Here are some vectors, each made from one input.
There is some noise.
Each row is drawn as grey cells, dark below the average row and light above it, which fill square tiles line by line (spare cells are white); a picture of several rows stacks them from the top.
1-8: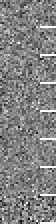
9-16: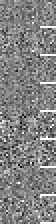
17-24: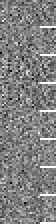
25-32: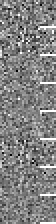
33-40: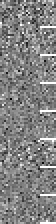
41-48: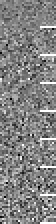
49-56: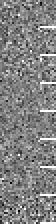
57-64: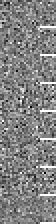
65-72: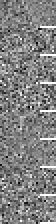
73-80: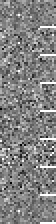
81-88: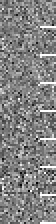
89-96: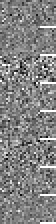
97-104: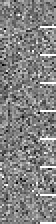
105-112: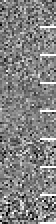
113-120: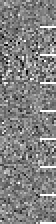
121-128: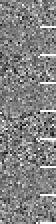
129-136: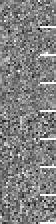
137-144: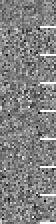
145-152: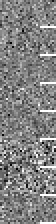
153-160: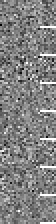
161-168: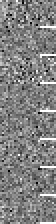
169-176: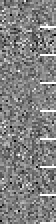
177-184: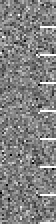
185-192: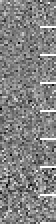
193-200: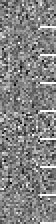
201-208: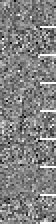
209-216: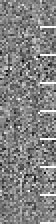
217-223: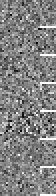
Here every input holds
a node of a 7-node tree and four true/false values, together with either a point on a 4-point line, or a node of each of three 7-node trees.
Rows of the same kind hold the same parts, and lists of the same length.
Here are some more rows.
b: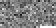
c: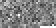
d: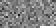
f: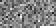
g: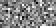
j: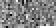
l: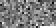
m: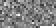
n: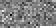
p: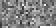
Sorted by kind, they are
b, g, n, p
c, d, f, j, l, m

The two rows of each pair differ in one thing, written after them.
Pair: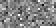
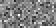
one of the four true/false values
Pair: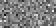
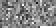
the node of the tree
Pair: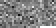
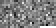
the node of the tree
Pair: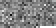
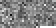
the place on the 4-point line
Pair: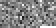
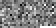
the node of the tree
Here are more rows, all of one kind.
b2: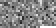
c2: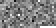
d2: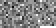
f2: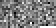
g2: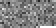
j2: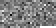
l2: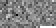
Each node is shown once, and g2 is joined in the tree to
j2 and l2.
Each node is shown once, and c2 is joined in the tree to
f2.
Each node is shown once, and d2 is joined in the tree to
b2 and l2.
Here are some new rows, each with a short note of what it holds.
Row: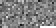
a node of each of four 7-node trees and four true/false values
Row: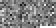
a point on a 4-point line, a node of a 7-node tree and four true/false values
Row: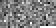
a point on a 4-point line, a node of a 7-node tree and four true/false values
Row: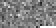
a node of each of four 7-node trees and four true/false values
